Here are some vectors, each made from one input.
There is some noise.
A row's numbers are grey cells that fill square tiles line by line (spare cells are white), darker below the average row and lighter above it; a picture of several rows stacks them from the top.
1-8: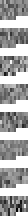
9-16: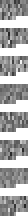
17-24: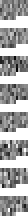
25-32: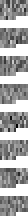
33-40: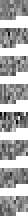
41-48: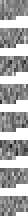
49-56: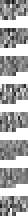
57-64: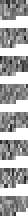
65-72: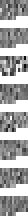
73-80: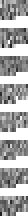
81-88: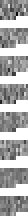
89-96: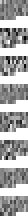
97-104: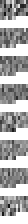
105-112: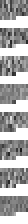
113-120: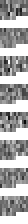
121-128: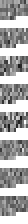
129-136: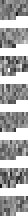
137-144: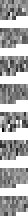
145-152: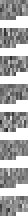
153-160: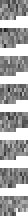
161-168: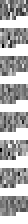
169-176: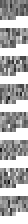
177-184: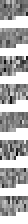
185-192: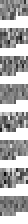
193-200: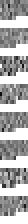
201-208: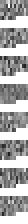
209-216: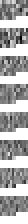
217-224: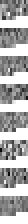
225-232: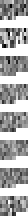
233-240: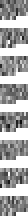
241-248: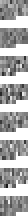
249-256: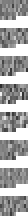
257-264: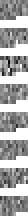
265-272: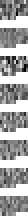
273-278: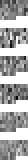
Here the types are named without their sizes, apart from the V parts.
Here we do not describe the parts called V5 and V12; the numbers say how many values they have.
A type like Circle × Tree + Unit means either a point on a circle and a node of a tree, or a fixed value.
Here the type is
(Line + V5) × (Line + V12).
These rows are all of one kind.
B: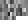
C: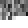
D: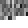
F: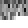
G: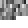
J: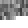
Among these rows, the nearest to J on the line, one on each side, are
F and G.
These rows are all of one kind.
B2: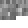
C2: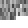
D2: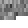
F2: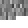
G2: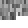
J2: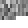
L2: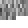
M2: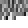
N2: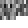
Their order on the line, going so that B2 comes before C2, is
B2, J2, D2, L2, C2, F2, M2, N2, G2.
